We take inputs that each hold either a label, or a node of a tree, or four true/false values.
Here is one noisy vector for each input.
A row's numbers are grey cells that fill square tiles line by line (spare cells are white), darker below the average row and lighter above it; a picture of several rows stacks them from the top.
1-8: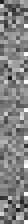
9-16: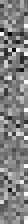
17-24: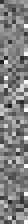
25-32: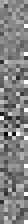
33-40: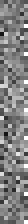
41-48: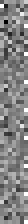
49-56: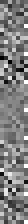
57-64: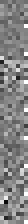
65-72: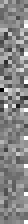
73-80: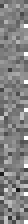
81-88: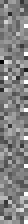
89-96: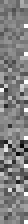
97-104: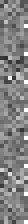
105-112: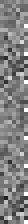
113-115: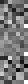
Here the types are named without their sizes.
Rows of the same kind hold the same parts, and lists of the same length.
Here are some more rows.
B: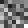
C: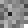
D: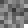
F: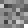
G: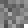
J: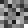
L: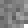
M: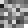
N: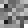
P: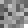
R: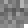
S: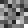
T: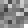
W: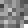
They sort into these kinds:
B, D, G, L, M, N, R, T
C, F, P, W
J, S

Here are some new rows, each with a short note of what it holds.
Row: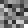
a node of a tree
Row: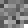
four true/false values
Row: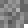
a label
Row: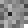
a node of a tree
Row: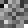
a label
